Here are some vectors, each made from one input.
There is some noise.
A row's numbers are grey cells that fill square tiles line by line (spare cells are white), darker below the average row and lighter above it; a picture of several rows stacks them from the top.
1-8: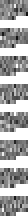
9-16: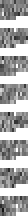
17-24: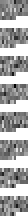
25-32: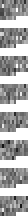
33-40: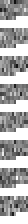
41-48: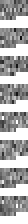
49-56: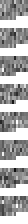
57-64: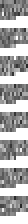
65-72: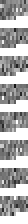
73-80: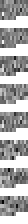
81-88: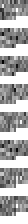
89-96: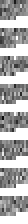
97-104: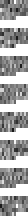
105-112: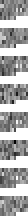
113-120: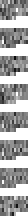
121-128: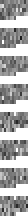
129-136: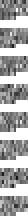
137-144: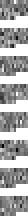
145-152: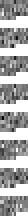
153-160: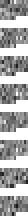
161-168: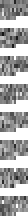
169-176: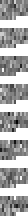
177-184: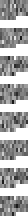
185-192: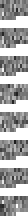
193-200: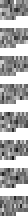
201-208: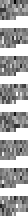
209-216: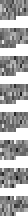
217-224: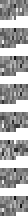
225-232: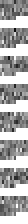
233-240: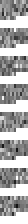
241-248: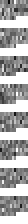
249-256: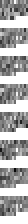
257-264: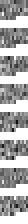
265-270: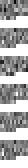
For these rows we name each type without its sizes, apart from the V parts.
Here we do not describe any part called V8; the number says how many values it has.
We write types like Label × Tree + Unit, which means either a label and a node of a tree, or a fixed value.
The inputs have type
Circle × Circle × (Line + V8).
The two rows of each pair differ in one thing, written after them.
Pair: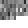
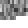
the place on one of the two circles
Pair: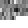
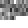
the place on one of the two circles
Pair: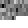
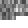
the place on one of the two circles
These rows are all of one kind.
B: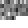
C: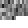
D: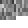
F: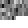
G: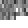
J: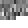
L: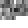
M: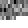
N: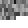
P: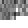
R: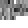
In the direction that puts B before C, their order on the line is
L, M, B, G, C, F, J, P, R, D, N.
